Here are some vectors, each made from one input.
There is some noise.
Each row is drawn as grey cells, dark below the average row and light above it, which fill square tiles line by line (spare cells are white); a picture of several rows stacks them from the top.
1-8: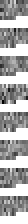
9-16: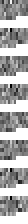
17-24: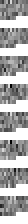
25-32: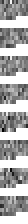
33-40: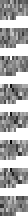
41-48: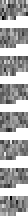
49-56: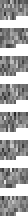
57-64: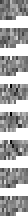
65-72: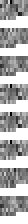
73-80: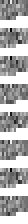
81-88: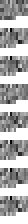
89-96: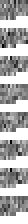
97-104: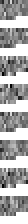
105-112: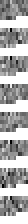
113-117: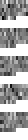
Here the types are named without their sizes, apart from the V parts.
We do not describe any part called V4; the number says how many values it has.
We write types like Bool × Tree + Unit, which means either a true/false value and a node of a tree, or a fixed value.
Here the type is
Bool × V4 + List(Line).
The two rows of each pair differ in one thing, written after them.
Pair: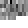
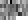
the true/false value
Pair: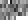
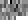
the true/false value
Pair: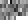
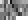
the value of V4
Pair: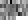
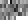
the value of V4
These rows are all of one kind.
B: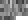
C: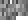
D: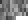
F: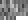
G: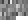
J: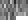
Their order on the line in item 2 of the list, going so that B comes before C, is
B, D, G, C, J, F.
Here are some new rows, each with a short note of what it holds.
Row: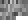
a list of one item
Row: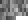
a list of two items
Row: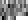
the empty list
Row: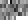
a true/false value and a value of V4
